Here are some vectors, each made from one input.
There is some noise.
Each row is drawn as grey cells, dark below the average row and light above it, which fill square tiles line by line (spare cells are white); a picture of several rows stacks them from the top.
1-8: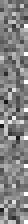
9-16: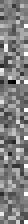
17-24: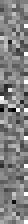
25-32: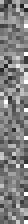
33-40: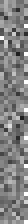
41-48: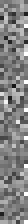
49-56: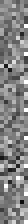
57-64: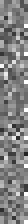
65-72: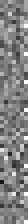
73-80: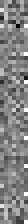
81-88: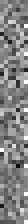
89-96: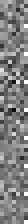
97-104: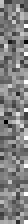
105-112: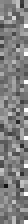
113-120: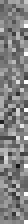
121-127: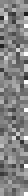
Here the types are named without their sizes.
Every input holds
a point on a line, together with either a point on a line, or four true/false values.
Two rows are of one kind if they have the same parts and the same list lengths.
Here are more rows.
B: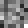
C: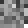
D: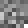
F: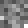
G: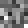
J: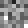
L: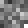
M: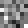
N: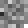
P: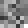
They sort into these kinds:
B, C, D, F, L, N, P
G, J, M

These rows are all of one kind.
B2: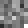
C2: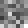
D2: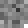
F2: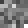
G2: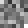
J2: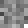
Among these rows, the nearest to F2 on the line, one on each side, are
B2 and J2.
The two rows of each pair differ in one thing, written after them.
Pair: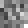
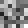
the place on the line
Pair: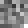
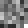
the place on the line
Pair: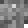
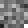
the place on the line
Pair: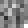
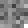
the place on the line
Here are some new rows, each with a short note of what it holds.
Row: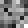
a point on each of two lines
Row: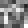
a point on each of two lines
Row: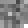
a point on a line and four true/false values
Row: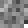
a point on a line and four true/false values
